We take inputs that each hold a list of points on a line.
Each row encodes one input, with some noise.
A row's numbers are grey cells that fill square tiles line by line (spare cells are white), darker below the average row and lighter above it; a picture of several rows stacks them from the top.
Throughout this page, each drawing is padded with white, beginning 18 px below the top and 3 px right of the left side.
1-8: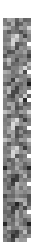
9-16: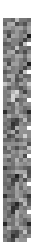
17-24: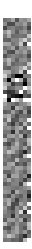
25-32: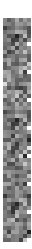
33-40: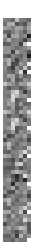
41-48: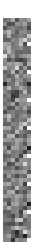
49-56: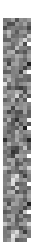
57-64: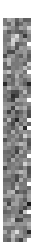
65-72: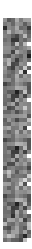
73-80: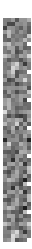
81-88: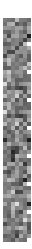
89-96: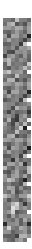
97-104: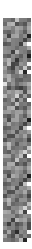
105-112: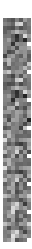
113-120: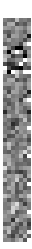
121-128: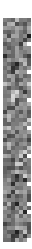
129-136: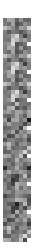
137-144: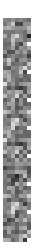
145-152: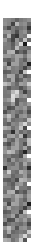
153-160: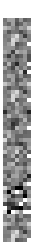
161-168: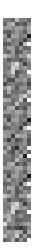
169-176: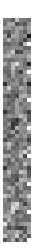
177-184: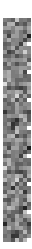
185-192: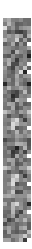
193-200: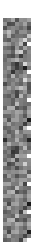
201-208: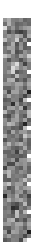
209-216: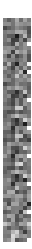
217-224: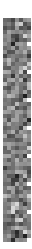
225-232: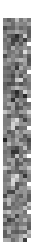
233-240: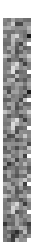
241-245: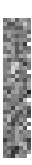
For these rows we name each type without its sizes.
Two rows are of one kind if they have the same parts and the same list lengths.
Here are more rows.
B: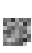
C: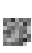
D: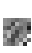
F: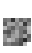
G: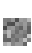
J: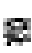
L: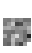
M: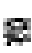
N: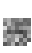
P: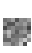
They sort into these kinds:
B, C, F, L, N
D, G, P
J, M

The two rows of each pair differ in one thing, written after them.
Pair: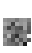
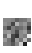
the place on the line in item 2 of the list
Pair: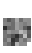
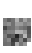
the place on the line in item 2 of the list
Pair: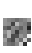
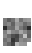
the place on the line in item 1 of the list
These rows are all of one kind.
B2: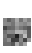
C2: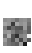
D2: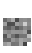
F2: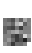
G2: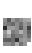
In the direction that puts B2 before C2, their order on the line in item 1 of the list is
F2, B2, G2, D2, C2.
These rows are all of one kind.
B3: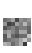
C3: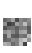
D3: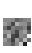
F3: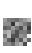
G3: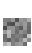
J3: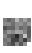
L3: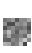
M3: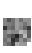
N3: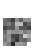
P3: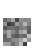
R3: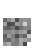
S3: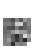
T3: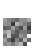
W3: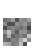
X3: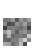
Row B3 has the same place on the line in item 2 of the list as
C3, D3, M3 and P3.
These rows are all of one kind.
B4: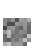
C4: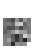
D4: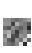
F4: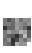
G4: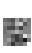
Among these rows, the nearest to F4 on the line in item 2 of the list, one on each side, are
C4 and D4.
